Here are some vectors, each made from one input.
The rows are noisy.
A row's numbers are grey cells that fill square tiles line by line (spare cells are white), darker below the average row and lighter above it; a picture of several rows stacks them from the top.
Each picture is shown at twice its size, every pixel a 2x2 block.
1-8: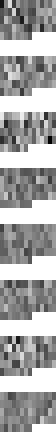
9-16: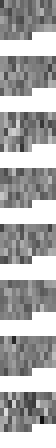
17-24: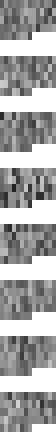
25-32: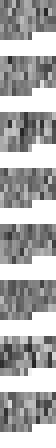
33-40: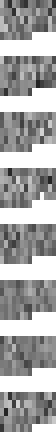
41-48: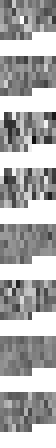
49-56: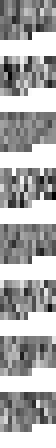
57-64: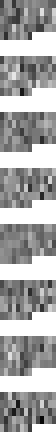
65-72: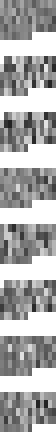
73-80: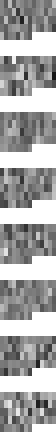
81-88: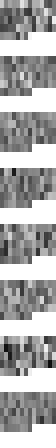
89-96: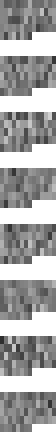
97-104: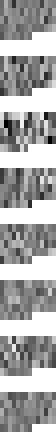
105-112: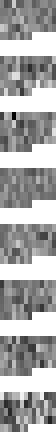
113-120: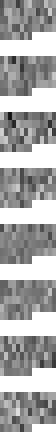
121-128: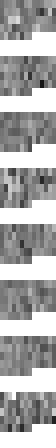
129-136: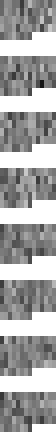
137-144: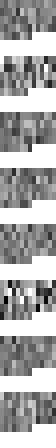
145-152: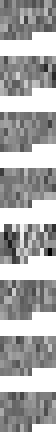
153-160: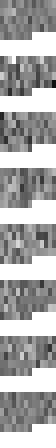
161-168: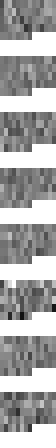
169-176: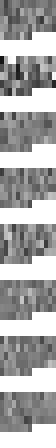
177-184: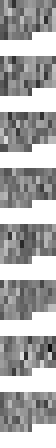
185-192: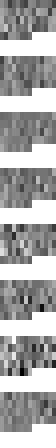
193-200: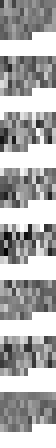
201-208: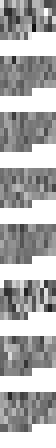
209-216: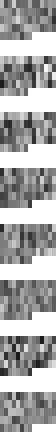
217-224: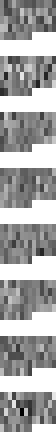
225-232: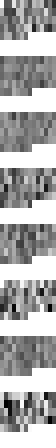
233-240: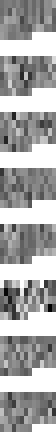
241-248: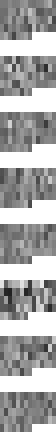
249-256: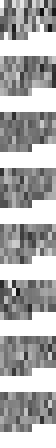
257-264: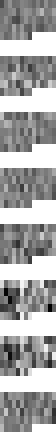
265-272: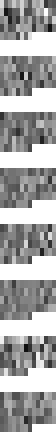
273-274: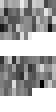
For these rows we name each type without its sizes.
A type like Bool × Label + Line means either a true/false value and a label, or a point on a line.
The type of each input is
Circle + List(Circle + Line).
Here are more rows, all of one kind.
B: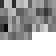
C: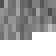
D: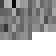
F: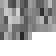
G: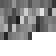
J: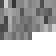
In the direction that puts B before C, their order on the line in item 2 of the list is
F, D, J, B, C, G.
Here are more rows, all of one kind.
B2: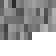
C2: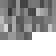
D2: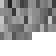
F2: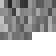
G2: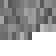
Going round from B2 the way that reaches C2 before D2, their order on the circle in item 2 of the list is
B2, G2, F2, C2, D2.
